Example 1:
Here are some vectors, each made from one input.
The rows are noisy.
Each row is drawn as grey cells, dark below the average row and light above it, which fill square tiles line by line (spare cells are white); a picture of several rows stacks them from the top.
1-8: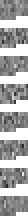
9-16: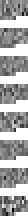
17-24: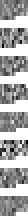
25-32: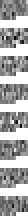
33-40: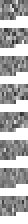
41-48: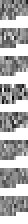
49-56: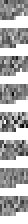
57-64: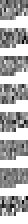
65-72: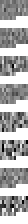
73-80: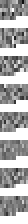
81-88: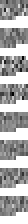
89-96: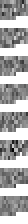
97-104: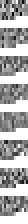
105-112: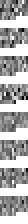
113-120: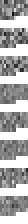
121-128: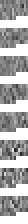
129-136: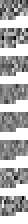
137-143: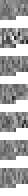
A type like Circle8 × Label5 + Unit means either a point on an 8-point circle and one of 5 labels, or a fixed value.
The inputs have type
Tree15 + Unit.
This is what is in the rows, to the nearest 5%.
About 5% of them hold a fixed value. The rest hold a node of a 15-node tree.
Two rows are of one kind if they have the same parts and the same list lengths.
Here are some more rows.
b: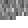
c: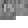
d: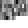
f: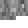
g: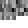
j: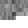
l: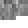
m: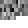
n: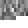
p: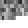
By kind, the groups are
b, c, d, f, j, l, m, n
g, p

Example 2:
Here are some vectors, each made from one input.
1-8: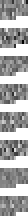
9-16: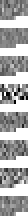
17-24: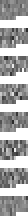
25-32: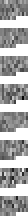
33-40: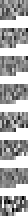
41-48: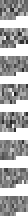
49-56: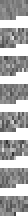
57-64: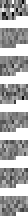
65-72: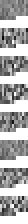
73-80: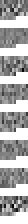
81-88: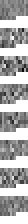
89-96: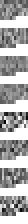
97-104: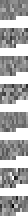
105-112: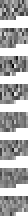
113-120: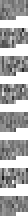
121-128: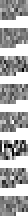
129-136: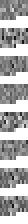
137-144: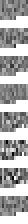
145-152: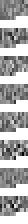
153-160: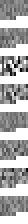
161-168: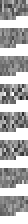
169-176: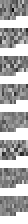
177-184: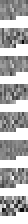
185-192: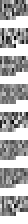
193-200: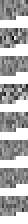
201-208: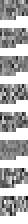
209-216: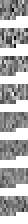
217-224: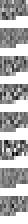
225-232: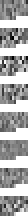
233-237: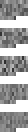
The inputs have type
Label5.
